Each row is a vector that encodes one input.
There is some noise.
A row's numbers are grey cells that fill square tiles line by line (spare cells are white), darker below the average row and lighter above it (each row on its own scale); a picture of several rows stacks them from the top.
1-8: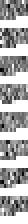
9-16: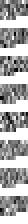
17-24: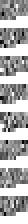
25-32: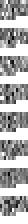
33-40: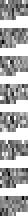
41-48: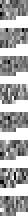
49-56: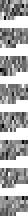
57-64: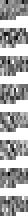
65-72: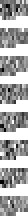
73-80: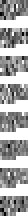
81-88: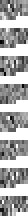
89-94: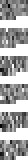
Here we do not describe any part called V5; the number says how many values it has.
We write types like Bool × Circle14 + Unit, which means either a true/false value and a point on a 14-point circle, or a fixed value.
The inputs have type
(Line4 + Line6) × V5.
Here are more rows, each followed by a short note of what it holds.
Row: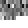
a point on a 6-point line and a value of V5
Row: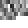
a point on a 6-point line and a value of V5
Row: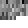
a point on a 4-point line and a value of V5
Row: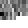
a point on a 4-point line and a value of V5
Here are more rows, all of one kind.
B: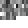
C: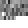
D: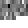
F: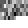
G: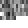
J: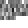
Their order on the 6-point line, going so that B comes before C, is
D, G, B, C, J, F.
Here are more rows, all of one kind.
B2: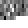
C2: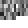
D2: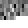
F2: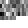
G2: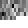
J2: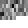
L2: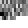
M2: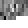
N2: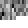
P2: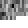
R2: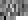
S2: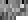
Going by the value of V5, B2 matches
C2, D2, M2 and R2.
